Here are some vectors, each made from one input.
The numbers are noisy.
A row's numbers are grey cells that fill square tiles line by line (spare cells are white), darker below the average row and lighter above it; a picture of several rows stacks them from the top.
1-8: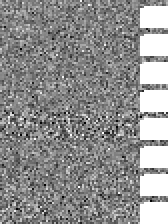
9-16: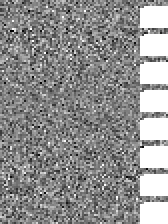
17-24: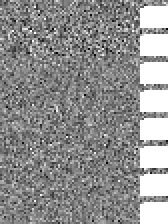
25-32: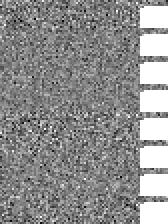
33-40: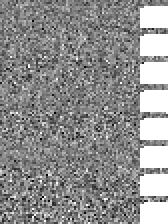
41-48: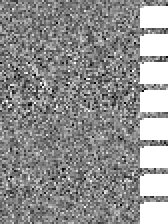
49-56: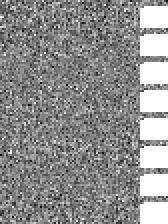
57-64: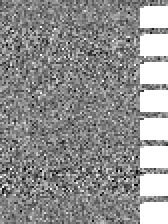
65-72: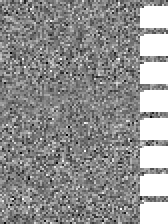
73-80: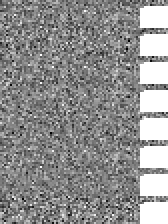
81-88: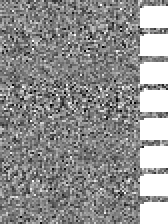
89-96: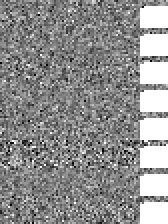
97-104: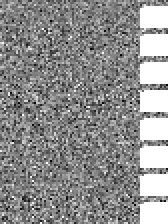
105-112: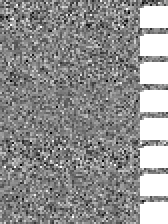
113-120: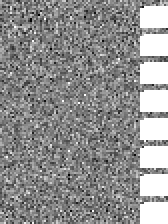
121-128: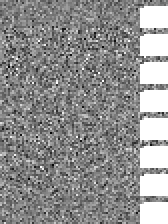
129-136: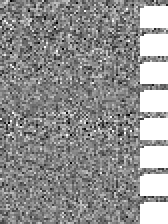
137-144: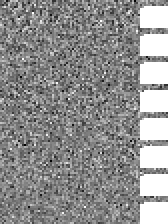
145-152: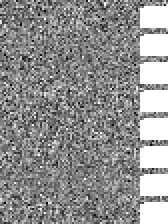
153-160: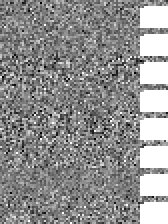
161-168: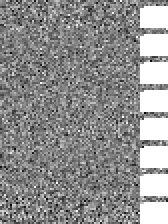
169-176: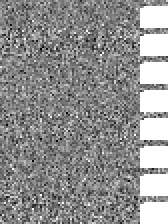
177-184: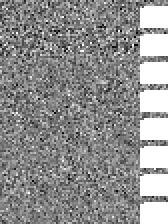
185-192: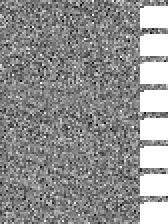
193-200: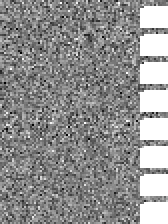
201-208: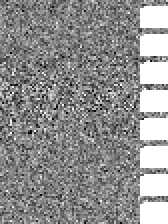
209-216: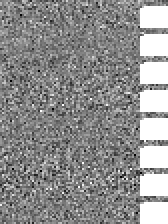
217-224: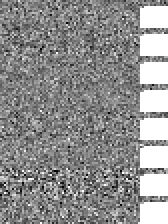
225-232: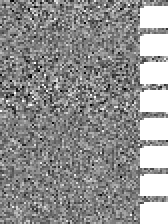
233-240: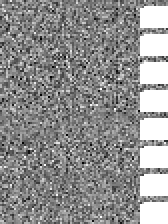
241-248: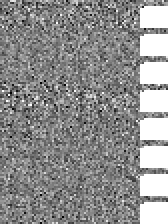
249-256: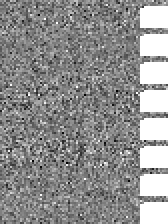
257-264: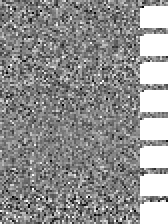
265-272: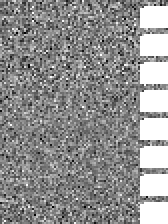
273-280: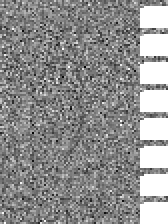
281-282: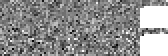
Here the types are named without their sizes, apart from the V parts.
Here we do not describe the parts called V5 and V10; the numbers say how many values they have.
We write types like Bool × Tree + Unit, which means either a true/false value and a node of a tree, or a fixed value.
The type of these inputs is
Circle + (Line + V5) × (Tree + V10).
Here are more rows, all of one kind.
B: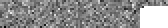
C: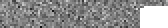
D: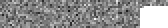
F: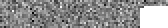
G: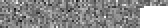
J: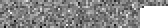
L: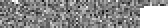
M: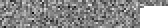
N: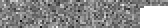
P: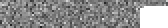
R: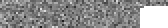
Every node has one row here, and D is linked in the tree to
G.
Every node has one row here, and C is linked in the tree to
R.
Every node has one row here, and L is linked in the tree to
G and J.
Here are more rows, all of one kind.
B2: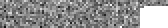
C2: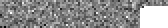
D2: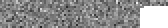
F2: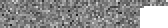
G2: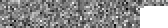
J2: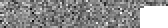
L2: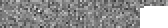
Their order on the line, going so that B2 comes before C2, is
B2, C2, J2, L2, G2, F2, D2.
